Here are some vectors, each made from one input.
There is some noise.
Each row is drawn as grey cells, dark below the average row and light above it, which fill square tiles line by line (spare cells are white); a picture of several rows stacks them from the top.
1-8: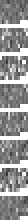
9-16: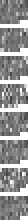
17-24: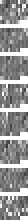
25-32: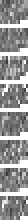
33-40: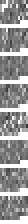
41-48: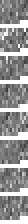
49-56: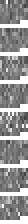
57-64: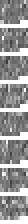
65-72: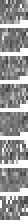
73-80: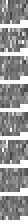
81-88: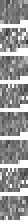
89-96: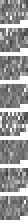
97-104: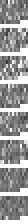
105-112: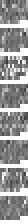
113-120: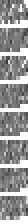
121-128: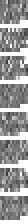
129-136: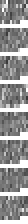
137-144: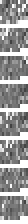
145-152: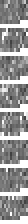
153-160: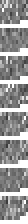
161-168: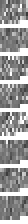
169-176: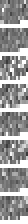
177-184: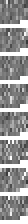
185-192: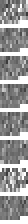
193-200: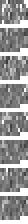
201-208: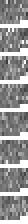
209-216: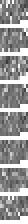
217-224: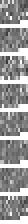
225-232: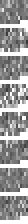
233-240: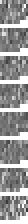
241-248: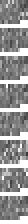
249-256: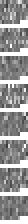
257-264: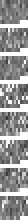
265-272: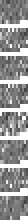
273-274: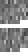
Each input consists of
one of 8 labels.
